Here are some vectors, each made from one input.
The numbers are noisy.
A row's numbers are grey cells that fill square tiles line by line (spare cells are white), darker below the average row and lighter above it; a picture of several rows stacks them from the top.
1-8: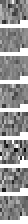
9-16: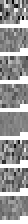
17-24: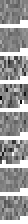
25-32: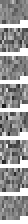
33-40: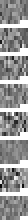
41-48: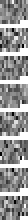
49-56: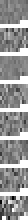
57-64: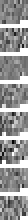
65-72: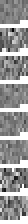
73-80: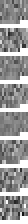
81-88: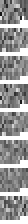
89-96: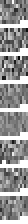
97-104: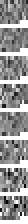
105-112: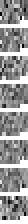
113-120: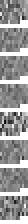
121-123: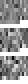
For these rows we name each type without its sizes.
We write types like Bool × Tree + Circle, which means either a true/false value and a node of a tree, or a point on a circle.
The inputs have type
Bool × Tree.
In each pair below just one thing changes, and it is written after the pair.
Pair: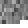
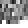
the node of the tree
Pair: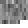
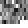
the true/false value
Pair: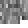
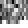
the true/false value
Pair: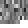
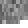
the node of the tree
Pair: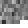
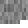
the node of the tree
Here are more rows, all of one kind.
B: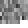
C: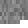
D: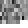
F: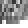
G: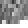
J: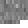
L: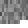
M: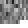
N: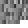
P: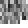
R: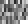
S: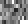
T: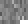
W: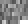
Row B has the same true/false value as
D, F, R and W.
